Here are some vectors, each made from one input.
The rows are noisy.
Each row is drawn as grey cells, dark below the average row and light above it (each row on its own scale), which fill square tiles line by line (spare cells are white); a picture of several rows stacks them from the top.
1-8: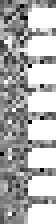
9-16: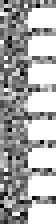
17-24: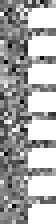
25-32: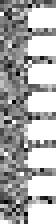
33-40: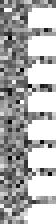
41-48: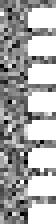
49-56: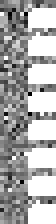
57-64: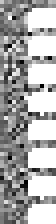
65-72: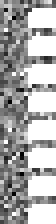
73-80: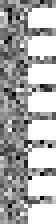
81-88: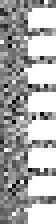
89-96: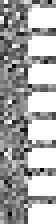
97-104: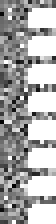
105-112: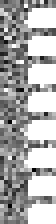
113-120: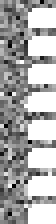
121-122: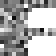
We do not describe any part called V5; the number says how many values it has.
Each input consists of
a list of up to two items, each a true/false value and a value of V5.
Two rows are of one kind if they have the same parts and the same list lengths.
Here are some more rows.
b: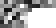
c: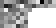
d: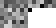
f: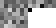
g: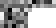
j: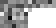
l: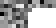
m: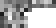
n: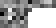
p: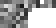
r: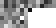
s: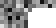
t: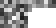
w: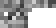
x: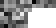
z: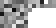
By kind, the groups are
b, m, n, p
c, g, j, l, s, t, w, x, z
d, f, r

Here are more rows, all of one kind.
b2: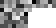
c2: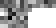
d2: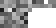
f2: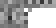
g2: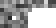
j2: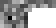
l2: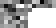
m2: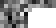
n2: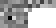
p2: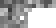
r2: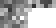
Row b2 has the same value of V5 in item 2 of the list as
f2, g2, j2 and n2.
